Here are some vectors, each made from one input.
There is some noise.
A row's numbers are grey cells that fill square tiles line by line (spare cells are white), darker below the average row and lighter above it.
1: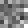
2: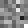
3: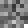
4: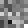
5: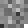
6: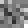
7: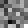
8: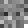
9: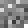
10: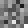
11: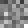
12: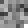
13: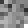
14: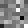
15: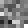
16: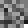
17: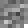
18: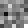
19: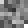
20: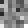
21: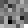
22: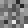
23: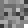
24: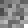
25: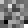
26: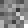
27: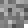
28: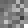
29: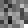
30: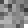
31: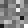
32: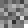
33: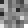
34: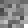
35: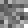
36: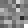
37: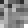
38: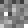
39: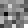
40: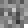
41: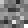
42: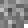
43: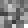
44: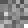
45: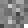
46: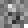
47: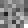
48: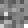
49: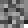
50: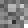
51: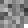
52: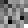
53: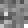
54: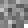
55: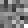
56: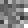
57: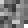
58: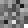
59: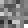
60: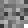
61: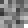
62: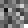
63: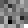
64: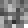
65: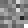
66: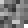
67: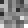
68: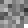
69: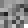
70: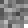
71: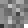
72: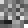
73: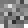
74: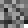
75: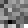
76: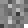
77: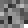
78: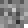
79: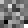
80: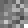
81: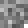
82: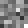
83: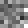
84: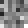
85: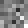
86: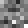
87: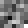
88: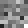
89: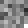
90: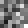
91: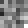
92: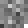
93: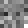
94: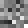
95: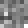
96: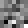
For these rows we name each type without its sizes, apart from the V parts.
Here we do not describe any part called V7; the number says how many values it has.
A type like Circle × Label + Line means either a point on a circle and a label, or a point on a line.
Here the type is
(Bool × Bool × Bool + V7) × Line.
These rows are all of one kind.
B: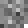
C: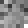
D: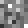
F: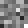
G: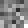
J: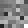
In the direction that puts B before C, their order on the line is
G, D, B, C, F, J.
